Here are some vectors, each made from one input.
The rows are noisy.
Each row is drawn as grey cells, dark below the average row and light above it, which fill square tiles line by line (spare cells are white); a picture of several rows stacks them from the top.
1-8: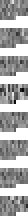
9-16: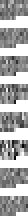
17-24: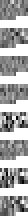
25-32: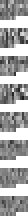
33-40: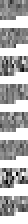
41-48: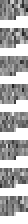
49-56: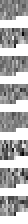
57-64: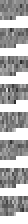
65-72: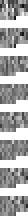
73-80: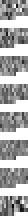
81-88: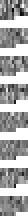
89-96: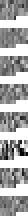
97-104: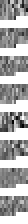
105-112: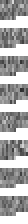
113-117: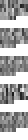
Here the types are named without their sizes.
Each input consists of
a list of points on a circle.
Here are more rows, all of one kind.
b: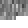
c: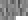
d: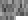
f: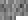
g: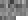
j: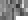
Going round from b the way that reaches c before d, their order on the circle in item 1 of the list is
b, c, j, g, f, d.
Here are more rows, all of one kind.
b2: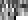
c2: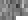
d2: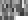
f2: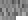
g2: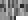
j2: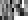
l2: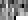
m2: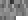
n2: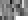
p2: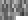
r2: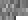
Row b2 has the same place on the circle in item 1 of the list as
c2 and r2.
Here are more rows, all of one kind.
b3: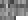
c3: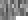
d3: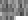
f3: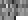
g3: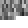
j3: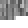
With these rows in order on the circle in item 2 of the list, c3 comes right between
d3 and g3.
